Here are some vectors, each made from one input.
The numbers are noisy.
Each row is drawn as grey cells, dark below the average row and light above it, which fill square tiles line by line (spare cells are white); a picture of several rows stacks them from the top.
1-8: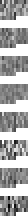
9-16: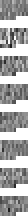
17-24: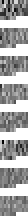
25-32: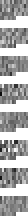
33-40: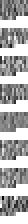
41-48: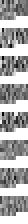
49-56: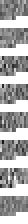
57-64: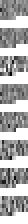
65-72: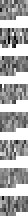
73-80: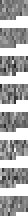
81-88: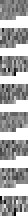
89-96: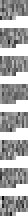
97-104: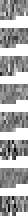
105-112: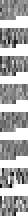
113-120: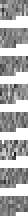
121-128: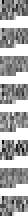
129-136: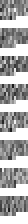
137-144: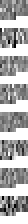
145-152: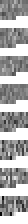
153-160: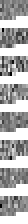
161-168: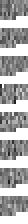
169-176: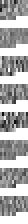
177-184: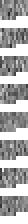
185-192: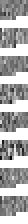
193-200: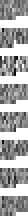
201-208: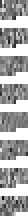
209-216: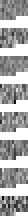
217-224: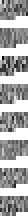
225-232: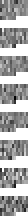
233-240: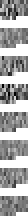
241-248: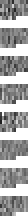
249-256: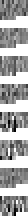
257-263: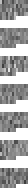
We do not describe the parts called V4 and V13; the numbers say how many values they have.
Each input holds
one of 12 labels and a value of V4, together with either a point on an 8-point line, or a value of V13.
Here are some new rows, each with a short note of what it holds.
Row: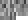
one of 12 labels, a point on an 8-point line and a value of V4
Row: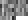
one of 12 labels, a point on an 8-point line and a value of V4
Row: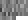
one of 12 labels, a value of V4 and a value of V13
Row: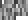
one of 12 labels, a value of V4 and a value of V13
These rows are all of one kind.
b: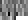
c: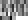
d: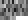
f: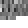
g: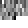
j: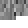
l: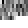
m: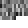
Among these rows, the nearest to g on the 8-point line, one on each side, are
j and l.
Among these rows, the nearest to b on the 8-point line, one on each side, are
j and m.
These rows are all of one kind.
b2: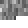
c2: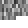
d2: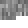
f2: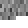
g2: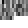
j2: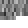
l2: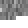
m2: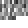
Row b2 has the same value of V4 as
d2 and l2.
